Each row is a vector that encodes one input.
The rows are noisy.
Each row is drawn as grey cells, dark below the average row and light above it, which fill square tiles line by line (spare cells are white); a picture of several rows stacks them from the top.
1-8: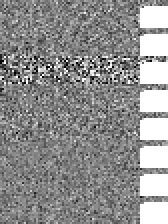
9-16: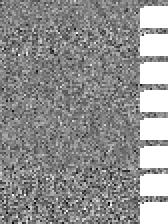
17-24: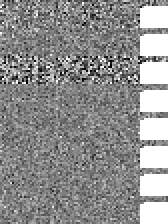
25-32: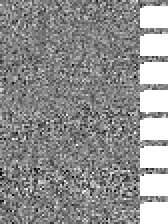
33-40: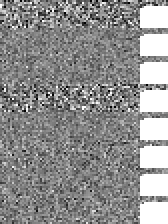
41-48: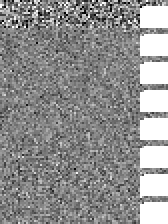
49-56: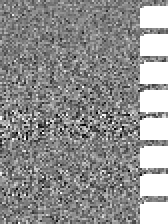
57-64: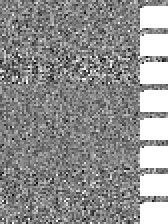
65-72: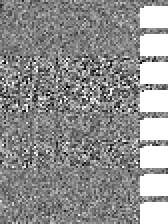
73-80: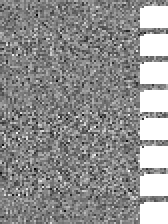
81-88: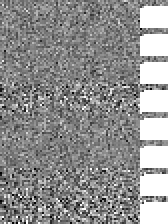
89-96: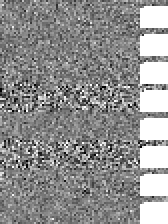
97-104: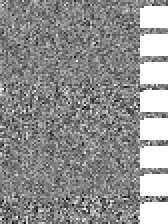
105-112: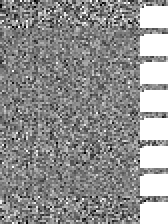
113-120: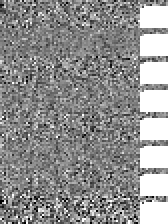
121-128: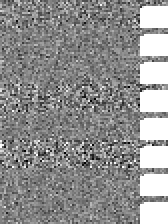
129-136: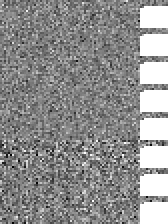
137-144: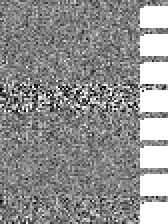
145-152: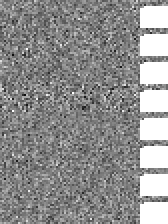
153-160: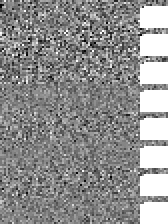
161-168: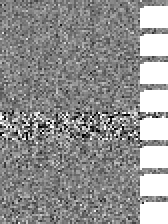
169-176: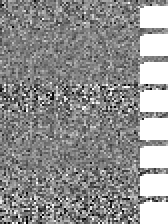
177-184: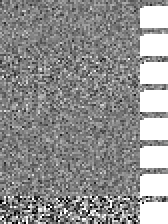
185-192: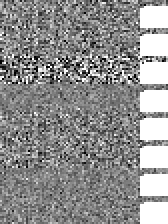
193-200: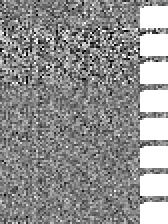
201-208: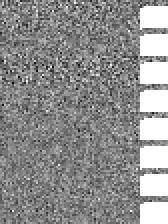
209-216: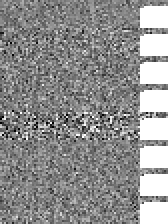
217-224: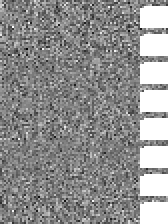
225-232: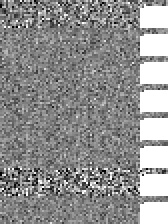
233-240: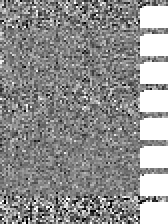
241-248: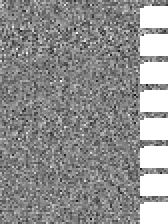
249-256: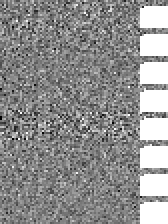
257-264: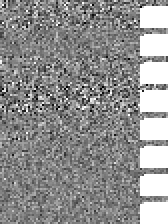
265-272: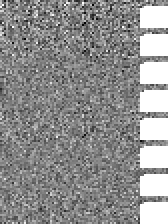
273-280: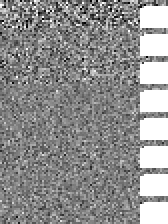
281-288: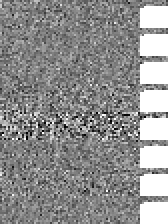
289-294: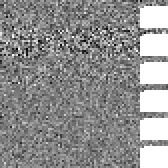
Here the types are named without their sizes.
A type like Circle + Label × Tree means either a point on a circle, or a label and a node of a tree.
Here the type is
Bool × Bool × Bool × Bool × List(Line).
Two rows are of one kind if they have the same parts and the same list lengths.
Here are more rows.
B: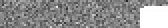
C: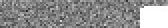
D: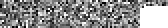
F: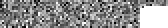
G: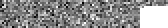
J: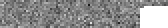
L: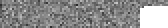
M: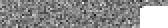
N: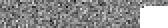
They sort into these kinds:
B, C, G, M
D, J, N
F, L

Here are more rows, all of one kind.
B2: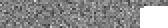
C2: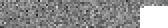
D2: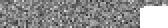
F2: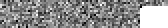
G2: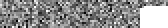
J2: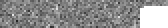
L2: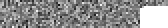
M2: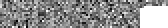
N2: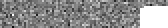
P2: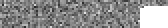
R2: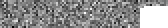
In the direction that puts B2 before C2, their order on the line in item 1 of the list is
D2, M2, L2, R2, B2, G2, C2, J2, N2, P2, F2.
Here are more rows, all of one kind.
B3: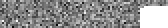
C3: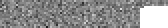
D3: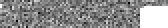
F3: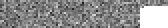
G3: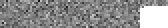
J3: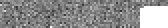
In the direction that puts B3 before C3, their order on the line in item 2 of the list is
F3, G3, J3, D3, B3, C3.
